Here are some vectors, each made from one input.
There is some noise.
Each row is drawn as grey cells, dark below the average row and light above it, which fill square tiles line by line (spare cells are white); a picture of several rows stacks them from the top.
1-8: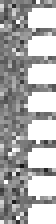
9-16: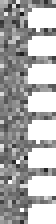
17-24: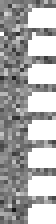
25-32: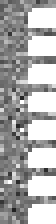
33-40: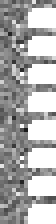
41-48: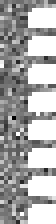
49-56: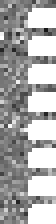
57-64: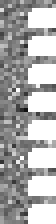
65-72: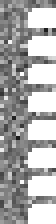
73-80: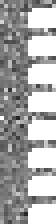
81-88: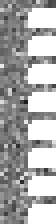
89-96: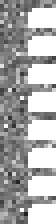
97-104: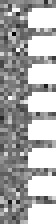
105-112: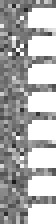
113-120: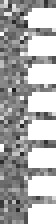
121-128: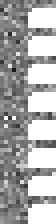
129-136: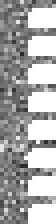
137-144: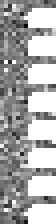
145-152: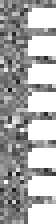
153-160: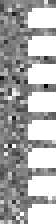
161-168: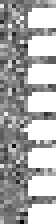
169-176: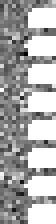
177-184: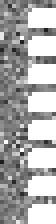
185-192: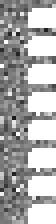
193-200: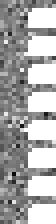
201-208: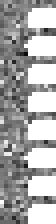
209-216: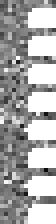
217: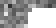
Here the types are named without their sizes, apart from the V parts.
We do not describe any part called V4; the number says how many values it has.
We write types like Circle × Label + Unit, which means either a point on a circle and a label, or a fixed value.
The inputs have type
(Circle + Line) × V4.
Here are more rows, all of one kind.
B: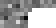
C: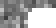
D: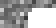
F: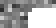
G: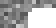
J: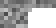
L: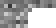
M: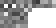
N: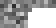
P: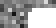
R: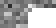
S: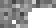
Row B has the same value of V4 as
C and D.
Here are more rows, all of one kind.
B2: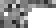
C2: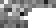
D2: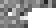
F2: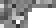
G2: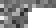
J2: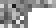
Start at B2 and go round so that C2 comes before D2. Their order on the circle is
B2, C2, D2, J2, F2, G2.
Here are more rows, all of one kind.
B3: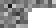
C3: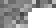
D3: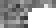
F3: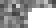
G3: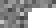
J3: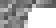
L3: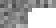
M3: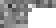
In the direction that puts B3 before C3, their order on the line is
J3, M3, F3, B3, C3, D3, G3, L3.
